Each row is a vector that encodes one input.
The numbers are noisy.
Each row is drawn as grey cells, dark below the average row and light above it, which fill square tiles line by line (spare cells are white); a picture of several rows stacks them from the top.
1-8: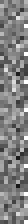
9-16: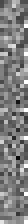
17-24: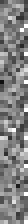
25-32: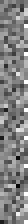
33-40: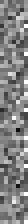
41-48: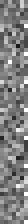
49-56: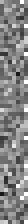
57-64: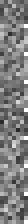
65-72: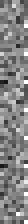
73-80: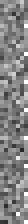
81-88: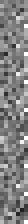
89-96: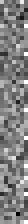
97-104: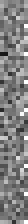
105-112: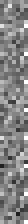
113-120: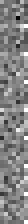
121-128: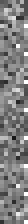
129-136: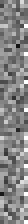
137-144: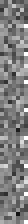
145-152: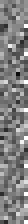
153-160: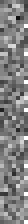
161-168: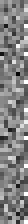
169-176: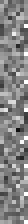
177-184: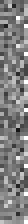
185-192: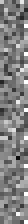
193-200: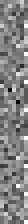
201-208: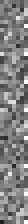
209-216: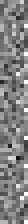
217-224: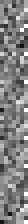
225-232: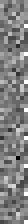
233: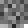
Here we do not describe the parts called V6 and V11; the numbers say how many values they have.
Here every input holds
either a point on a 9-point line, a true/false value and a value of V6, or a value of V11.
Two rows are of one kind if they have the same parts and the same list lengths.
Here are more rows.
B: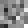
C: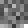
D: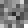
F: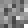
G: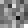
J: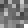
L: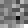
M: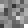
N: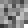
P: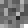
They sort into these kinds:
B, F, M, N
C, D, G, J, L, P

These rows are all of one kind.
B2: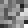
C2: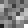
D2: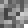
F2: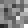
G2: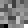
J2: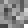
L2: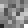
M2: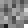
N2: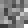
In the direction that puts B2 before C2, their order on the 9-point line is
N2, M2, G2, D2, J2, F2, B2, C2, L2.
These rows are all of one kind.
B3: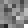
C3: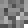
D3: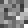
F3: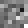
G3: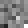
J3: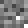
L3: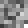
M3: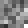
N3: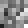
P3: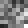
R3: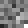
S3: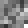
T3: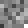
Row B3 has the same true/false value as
F3, G3, N3 and T3.
